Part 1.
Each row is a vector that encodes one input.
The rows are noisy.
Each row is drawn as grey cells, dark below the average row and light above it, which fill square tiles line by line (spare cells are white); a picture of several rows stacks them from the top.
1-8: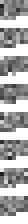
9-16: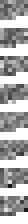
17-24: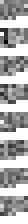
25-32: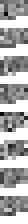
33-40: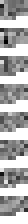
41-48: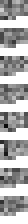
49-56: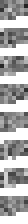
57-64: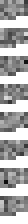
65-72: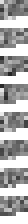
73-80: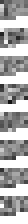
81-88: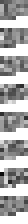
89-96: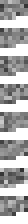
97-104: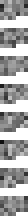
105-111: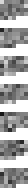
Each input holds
either a point on a 7-point line, or a point on each of two 9-point lines.
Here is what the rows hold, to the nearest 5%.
About 35% of them hold a point on a 7-point line. The rest hold a point on each of two 9-point lines.
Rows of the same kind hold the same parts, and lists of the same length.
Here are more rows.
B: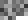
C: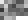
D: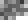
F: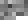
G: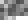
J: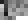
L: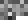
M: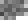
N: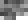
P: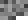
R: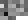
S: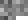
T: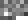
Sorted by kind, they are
B, F, J, L, P, R, S, T
C, D, G, M, N

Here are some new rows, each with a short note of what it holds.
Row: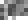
a point on a 7-point line
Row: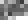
a point on a 7-point line
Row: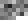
a point on each of two 9-point lines
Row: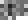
a point on a 7-point line
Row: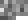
a point on each of two 9-point lines
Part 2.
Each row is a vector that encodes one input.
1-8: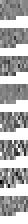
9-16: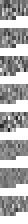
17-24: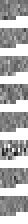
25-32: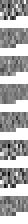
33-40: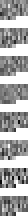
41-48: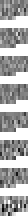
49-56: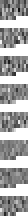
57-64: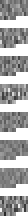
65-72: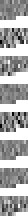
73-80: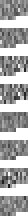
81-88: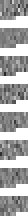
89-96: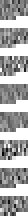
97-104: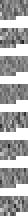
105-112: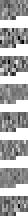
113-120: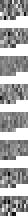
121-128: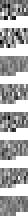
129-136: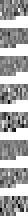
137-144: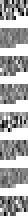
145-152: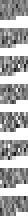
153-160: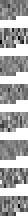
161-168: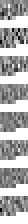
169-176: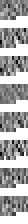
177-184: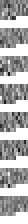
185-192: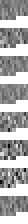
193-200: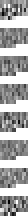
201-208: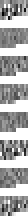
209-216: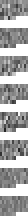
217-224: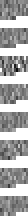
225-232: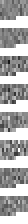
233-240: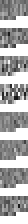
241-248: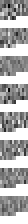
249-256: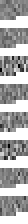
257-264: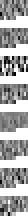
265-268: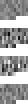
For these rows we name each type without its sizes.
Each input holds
a list of points on a line.
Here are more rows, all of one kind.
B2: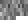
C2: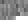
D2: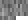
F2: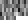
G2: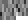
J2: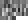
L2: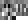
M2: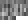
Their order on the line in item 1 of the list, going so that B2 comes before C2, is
M2, G2, D2, B2, F2, C2, J2, L2.
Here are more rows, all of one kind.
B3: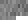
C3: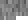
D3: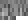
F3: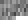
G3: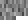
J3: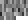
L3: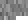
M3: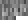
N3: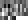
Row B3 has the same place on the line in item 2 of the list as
C3, D3 and G3.
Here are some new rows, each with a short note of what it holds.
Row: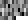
the empty list
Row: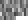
a list of one item
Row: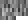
a list of two items
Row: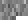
a list of one item
